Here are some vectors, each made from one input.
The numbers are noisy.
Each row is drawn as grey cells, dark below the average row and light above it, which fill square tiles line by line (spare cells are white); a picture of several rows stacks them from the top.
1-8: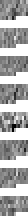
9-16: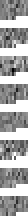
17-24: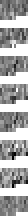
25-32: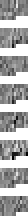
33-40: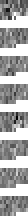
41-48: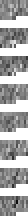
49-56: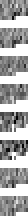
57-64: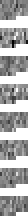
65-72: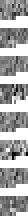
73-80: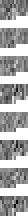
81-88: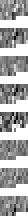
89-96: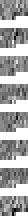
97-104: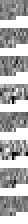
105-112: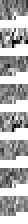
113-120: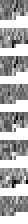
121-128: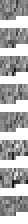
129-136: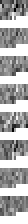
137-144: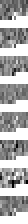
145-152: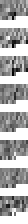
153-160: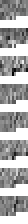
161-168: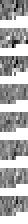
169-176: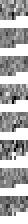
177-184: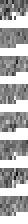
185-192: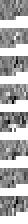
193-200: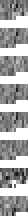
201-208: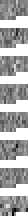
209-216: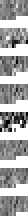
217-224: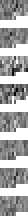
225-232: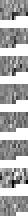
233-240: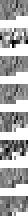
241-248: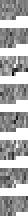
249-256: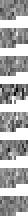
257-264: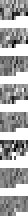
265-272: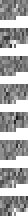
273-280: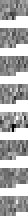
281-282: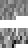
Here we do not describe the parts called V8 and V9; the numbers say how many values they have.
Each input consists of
a node of a 7-node tree and a true/false value, together with either a fixed value, or a value of V8 and a value of V9.
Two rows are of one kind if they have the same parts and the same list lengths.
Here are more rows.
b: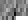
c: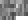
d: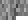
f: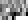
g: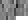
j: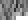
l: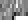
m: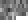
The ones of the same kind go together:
b, d, f, g, j
c, l, m

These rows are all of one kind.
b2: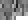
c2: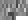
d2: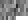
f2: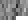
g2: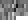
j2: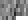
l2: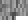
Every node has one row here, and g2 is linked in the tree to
f2, j2 and l2.
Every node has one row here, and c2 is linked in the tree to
f2.
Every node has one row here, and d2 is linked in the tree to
j2.
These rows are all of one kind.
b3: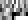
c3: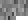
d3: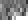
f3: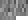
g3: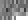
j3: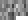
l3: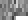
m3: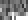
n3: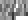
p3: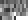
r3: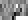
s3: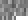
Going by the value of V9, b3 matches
g3, j3, m3 and n3.
